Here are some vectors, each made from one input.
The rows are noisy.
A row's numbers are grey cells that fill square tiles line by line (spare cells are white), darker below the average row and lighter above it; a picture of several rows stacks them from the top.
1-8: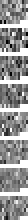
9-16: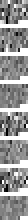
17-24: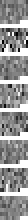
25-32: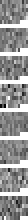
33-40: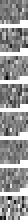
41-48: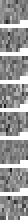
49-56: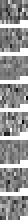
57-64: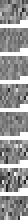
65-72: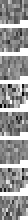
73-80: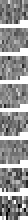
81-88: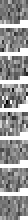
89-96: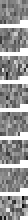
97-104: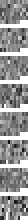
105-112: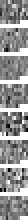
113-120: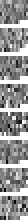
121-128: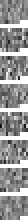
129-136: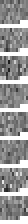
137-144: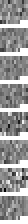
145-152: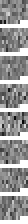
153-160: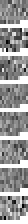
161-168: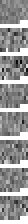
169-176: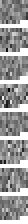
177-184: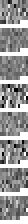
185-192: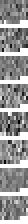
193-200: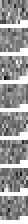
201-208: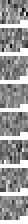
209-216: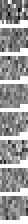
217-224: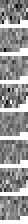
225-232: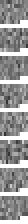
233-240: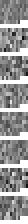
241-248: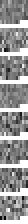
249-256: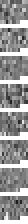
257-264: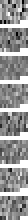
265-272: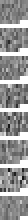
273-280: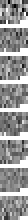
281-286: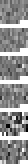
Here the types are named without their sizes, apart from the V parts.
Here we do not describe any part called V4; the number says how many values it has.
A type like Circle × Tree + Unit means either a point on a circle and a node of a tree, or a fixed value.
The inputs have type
(Circle + Line) × (Tree + V4).
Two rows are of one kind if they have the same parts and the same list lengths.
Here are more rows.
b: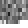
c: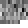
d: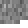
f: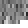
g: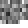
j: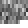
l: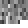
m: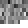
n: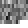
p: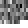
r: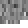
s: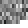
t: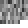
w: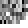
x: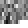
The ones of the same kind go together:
b, j, m, n, r, w
c, g, s, t
d, l, x
f, p

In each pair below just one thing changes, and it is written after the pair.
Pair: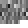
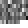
the place on the circle
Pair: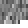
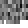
the place on the circle
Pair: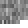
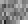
the place on the circle
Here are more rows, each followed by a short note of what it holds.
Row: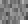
a point on a circle and a value of V4
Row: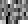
a point on a line and a value of V4
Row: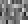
a point on a circle and a value of V4
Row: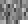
a point on a circle and a value of V4
